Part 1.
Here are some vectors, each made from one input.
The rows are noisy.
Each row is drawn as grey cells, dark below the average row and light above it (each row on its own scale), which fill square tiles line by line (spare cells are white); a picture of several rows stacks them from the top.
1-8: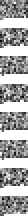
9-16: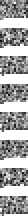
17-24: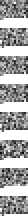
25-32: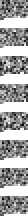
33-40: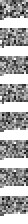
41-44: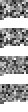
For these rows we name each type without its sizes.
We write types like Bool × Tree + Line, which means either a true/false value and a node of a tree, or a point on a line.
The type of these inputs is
Label.
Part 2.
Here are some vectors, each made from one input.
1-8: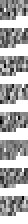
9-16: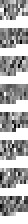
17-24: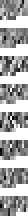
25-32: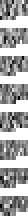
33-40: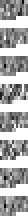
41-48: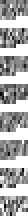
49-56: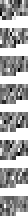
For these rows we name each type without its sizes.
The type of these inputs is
Bool × Bool × Bool × Bool.
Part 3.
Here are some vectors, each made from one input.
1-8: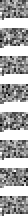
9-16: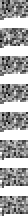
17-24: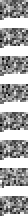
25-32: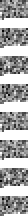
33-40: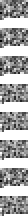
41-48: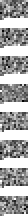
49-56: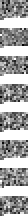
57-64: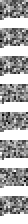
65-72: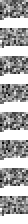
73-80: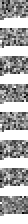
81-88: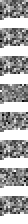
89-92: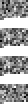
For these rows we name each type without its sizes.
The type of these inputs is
Label.
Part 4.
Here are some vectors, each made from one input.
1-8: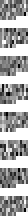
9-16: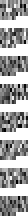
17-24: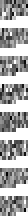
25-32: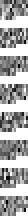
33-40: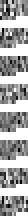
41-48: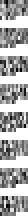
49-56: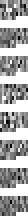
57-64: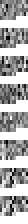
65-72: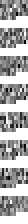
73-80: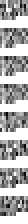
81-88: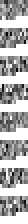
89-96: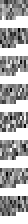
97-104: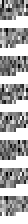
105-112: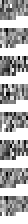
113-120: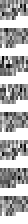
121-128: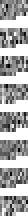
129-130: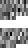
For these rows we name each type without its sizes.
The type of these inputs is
Label.
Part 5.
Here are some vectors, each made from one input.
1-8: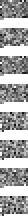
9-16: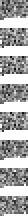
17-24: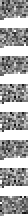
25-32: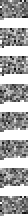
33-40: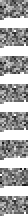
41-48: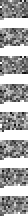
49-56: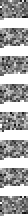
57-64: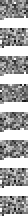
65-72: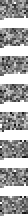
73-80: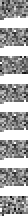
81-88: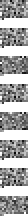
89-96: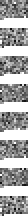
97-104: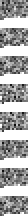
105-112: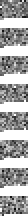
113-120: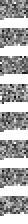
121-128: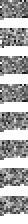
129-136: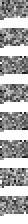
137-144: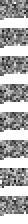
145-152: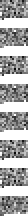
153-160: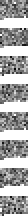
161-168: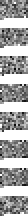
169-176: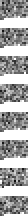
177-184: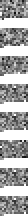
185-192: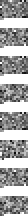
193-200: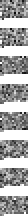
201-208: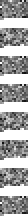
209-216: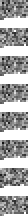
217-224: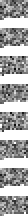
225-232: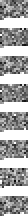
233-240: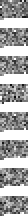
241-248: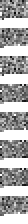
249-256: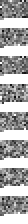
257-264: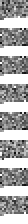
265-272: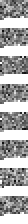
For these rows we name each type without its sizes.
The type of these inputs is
Label.
